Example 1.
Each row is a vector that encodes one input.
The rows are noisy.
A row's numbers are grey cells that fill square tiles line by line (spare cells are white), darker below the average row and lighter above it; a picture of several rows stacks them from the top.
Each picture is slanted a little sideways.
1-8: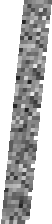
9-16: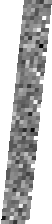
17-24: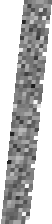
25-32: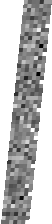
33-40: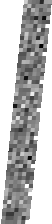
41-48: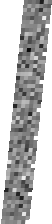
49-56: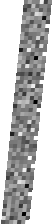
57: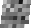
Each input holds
a point on a 7-point line, together with either a fixed value, or a node of an 8-node tree.
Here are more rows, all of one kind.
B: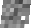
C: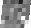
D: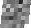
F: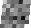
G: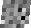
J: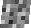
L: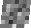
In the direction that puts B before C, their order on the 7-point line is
F, D, B, C, L, J, G.
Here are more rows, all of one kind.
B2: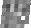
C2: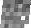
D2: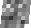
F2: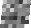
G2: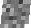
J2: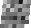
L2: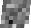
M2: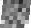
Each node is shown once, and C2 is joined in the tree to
B2 and F2.
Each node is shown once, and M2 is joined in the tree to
J2.
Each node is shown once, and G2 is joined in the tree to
J2.
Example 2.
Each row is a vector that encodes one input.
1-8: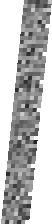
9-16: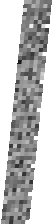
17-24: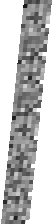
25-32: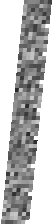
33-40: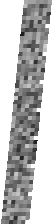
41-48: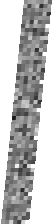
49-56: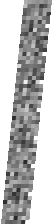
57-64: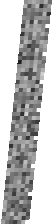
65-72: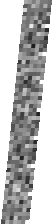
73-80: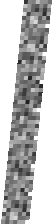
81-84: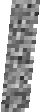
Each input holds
either a point on a 9-point circle, or three true/false values.
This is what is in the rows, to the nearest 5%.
About 35% of them hold a point on a 9-point circle. The rest hold three true/false values.
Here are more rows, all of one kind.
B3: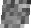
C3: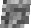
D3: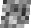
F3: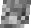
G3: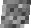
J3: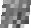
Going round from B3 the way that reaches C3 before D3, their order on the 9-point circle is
B3, J3, C3, D3, F3, G3.
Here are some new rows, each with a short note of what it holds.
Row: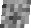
three true/false values
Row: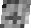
three true/false values
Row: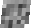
three true/false values
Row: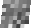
a point on a 9-point circle
